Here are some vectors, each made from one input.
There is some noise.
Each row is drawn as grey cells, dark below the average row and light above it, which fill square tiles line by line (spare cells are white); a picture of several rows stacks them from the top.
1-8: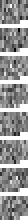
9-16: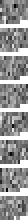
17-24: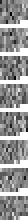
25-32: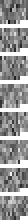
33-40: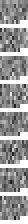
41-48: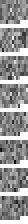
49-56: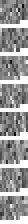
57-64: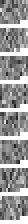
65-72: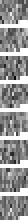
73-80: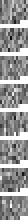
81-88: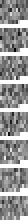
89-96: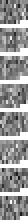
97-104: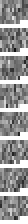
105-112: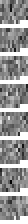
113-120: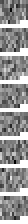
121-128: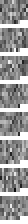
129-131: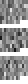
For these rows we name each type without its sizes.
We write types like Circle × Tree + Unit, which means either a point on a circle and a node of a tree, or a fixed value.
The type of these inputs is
(Bool × Bool × Bool + Line) × Line.
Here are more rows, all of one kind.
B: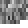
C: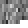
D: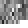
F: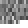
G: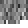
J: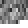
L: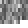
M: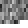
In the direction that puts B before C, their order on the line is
B, M, C, G, J, L, F, D.
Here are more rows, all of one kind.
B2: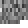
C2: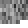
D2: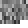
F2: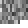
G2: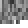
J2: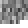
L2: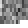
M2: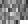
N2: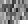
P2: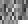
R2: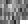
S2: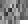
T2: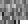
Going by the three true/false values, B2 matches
D2, G2, J2 and L2.
